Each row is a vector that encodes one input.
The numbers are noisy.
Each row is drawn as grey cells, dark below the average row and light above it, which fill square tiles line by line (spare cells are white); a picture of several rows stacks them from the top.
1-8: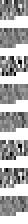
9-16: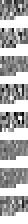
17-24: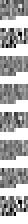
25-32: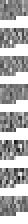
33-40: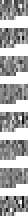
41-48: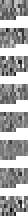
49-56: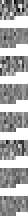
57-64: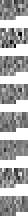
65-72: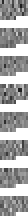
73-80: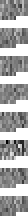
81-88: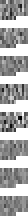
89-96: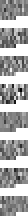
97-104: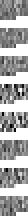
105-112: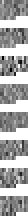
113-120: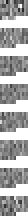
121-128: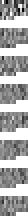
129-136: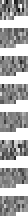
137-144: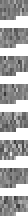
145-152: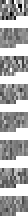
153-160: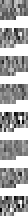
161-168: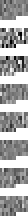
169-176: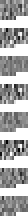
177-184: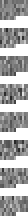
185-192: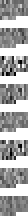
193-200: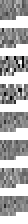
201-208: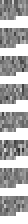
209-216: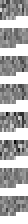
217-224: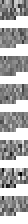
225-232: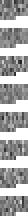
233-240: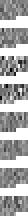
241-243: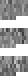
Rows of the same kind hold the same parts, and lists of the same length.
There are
2 kinds of row.
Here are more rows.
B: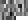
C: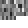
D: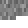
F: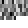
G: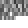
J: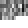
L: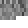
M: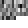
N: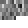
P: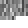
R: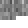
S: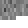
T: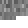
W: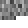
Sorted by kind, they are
B, C, D, N, R, S, T, W
F, G, J, L, M, P

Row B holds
one of 11 labels and a point on an 11-point line.
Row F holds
one of 8 labels.
